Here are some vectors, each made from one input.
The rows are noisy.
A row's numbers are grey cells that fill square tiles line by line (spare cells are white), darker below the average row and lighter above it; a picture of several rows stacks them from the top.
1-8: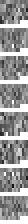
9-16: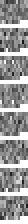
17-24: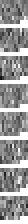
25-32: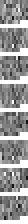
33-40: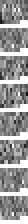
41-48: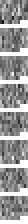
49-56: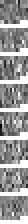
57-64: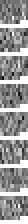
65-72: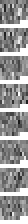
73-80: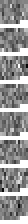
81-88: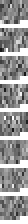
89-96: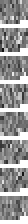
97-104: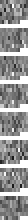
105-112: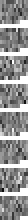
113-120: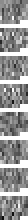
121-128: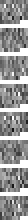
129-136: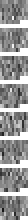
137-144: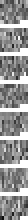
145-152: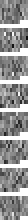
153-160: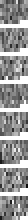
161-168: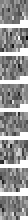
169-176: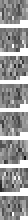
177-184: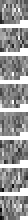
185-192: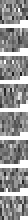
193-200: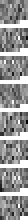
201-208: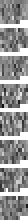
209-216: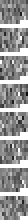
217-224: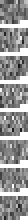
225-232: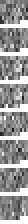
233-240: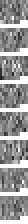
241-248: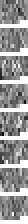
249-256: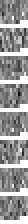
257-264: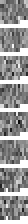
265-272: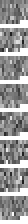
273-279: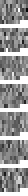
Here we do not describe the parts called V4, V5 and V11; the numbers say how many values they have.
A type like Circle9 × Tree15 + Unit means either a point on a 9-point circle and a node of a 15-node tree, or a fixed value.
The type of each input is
Bool × V11 + (Line7 + V4) × Line9 × V5.
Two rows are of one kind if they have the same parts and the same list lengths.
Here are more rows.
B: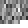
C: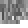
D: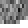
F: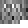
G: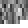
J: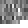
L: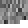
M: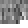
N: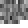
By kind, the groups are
B, F, G, J
C, M
D, L, N

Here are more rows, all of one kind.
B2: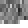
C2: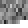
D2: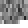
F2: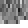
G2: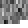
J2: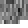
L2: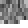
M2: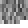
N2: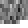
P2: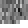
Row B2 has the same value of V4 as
D2, F2, J2 and P2.
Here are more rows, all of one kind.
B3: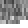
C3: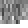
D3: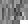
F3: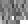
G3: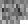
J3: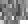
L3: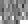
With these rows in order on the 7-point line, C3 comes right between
D3 and L3.
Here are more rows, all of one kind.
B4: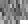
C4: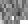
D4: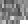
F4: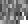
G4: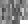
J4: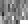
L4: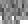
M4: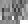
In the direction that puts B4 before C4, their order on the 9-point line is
F4, D4, G4, M4, L4, J4, B4, C4.
